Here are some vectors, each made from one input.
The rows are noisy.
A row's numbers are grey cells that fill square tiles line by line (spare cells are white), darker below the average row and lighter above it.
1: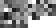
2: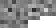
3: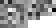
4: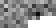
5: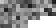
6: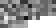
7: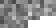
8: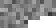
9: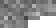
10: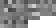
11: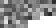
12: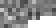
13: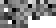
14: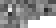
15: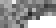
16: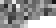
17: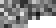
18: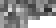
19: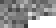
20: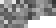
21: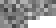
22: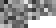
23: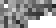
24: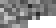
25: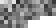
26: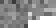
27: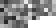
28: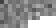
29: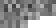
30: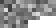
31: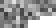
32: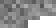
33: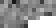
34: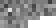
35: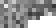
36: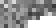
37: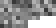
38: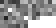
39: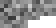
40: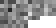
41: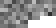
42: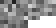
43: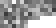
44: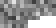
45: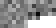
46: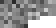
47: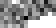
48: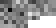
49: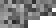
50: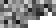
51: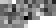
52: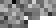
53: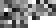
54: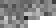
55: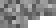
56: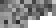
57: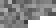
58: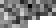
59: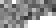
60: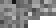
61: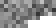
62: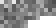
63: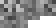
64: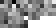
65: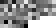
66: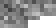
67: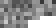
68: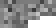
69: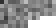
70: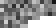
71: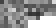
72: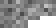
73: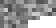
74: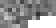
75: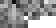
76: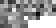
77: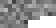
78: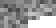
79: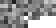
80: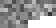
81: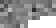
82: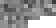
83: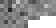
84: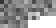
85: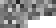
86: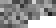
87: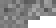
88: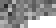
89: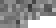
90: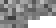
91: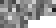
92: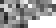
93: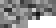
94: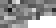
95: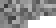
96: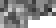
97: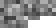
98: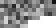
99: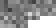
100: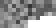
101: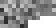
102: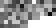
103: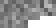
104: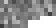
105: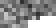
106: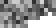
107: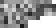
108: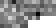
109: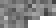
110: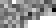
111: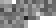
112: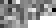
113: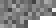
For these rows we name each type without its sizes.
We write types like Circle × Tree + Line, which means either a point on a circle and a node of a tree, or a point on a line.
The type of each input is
List(Circle + Line).
